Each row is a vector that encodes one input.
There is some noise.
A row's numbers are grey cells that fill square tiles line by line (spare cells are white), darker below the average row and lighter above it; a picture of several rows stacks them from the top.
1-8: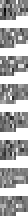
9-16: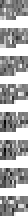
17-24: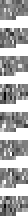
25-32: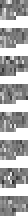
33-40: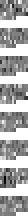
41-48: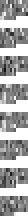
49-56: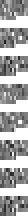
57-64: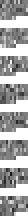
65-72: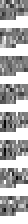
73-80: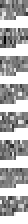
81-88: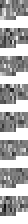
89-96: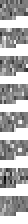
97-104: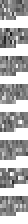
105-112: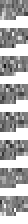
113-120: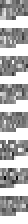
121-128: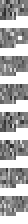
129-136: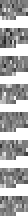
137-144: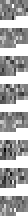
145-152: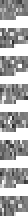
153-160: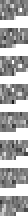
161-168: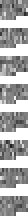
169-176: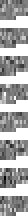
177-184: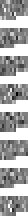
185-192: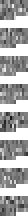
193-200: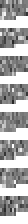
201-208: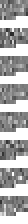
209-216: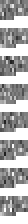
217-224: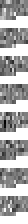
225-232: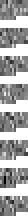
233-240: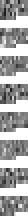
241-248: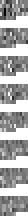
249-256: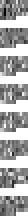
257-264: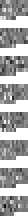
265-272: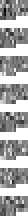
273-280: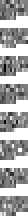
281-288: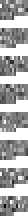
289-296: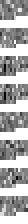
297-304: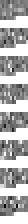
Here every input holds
a point on a 4-point line, together with a list of up to two points on a 5-point line.
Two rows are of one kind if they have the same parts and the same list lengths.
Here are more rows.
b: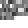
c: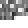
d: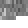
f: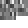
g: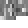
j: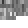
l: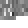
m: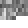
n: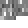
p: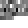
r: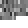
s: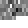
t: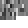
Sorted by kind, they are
b, c, g, l, n, p, s
d, j, m, r
f, t

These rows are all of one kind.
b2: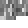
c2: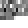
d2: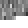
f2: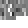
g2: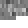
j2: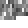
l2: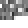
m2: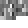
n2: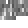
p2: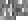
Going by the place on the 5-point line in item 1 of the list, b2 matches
f2, g2 and m2.
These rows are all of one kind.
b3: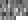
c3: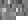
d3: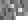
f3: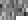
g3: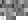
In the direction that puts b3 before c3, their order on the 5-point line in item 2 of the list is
g3, d3, b3, c3, f3.
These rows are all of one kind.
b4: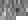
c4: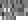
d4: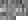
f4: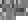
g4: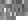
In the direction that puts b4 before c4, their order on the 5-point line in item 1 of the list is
f4, b4, g4, d4, c4.
